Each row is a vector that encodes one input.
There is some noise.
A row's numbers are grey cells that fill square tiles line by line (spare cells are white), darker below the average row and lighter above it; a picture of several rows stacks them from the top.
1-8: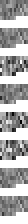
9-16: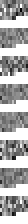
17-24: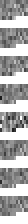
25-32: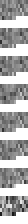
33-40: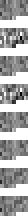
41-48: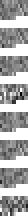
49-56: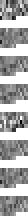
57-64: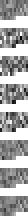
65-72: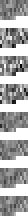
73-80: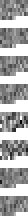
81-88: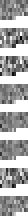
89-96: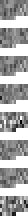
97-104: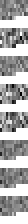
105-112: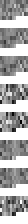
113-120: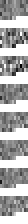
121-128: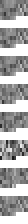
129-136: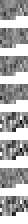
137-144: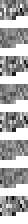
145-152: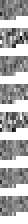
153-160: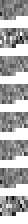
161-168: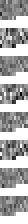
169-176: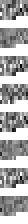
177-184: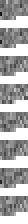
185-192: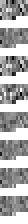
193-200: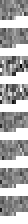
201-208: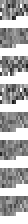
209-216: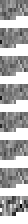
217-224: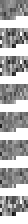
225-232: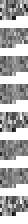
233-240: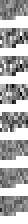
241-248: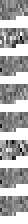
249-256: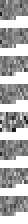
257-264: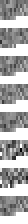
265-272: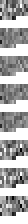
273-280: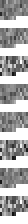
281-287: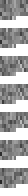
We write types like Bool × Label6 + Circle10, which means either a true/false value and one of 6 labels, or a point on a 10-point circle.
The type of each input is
Line8 + List2(Line5).
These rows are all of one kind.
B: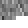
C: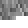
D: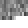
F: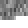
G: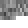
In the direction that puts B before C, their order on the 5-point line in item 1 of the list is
D, B, C, G, F.
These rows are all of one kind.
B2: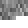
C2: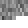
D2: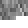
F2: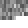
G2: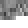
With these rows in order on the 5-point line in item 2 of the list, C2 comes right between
B2 and F2.
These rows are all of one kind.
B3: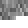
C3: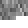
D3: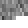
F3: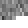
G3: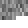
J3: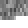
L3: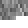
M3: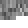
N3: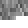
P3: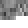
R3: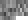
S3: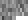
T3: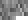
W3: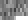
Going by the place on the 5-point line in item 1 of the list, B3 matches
C3, L3, N3 and T3.
